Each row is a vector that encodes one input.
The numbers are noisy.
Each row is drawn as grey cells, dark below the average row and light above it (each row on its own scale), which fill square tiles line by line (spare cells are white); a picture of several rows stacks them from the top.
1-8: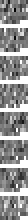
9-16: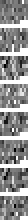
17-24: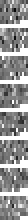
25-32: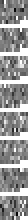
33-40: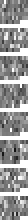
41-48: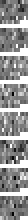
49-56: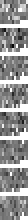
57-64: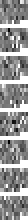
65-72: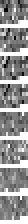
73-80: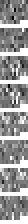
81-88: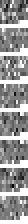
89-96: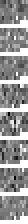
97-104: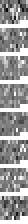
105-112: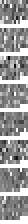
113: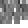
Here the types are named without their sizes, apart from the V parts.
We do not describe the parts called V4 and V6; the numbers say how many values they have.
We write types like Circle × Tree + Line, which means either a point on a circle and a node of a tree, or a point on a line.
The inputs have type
Bool × (Line + V4) × V6.
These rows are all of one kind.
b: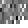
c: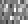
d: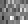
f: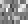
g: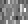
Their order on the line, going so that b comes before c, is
d, g, b, c, f.
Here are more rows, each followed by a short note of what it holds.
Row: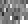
a point on a line, a true/false value and a value of V6
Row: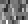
a true/false value, a value of V4 and a value of V6
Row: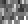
a true/false value, a value of V4 and a value of V6
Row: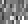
a point on a line, a true/false value and a value of V6
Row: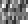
a true/false value, a value of V4 and a value of V6
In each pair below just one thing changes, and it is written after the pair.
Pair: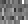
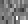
the value of V6
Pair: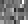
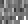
the value of V6
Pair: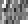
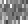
the value of V4
